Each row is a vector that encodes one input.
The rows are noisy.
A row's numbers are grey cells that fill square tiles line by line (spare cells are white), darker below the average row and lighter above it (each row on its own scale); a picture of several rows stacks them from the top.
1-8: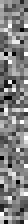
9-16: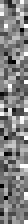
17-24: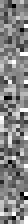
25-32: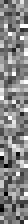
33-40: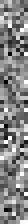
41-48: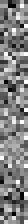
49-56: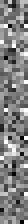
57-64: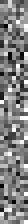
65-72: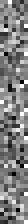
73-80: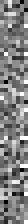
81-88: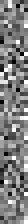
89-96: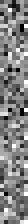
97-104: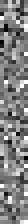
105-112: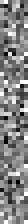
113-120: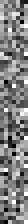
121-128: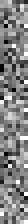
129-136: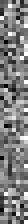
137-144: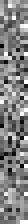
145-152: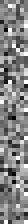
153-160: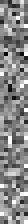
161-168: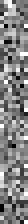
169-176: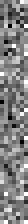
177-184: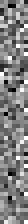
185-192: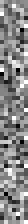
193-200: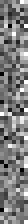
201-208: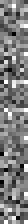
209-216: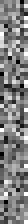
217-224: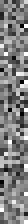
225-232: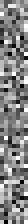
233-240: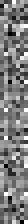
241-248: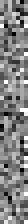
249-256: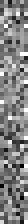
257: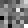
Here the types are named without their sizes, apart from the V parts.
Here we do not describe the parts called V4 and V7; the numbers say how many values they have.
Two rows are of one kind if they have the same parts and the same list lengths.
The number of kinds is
2.
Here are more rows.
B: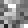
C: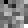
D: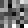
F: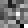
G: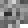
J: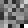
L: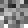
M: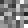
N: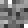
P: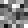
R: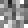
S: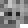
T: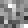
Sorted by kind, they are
B, G, N, P, S, T
C, D, F, J, L, M, R

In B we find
a label, a value of V4 and a value of V7.
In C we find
a label, a point on a line, a true/false value and a value of V4.
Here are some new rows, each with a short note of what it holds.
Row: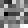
a label, a point on a line, a true/false value and a value of V4
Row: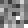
a label, a point on a line, a true/false value and a value of V4
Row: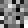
a label, a value of V4 and a value of V7
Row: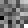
a label, a point on a line, a true/false value and a value of V4
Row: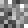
a label, a value of V4 and a value of V7
